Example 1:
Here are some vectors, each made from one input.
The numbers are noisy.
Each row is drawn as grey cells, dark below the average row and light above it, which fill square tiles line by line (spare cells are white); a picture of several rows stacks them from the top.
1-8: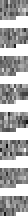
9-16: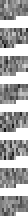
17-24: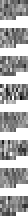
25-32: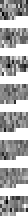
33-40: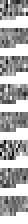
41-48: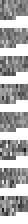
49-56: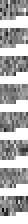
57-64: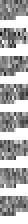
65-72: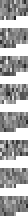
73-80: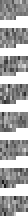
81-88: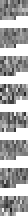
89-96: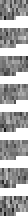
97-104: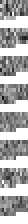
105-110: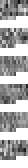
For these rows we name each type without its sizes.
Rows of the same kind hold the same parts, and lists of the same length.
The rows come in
2 kinds.
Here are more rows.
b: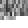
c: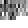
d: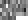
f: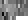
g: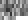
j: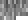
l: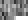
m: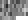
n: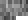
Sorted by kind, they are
b, g
c, d, f, j, l, m, n

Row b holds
a true/false value.
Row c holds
a node of a tree and a true/false value.
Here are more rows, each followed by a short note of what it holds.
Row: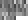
a node of a tree and a true/false value
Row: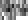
a true/false value
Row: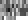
a true/false value
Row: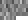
a node of a tree and a true/false value
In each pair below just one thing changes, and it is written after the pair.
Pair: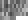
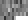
the true/false value
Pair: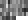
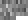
the node of the tree
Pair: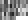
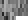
the true/false value
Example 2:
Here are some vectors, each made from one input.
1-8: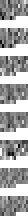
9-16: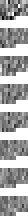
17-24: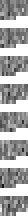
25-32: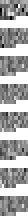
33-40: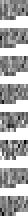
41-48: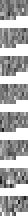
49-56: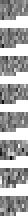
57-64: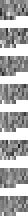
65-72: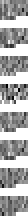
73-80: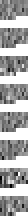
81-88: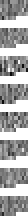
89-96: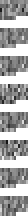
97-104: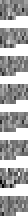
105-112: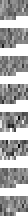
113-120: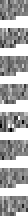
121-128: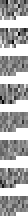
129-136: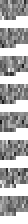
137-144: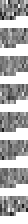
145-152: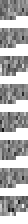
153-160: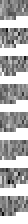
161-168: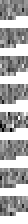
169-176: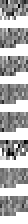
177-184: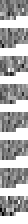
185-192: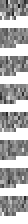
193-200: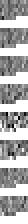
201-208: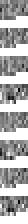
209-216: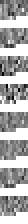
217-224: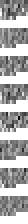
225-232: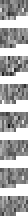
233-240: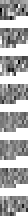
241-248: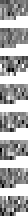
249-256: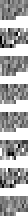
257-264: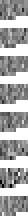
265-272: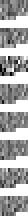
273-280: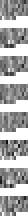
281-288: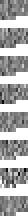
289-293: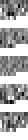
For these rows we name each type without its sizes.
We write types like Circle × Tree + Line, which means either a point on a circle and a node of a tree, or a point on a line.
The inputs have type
Bool × Label.
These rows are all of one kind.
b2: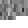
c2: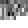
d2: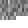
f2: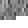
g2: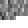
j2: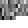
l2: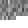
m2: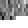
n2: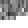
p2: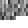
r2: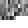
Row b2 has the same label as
d2, l2 and n2.
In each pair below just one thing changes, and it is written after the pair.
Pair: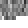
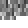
the label
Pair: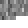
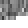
the label
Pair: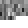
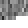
the true/false value
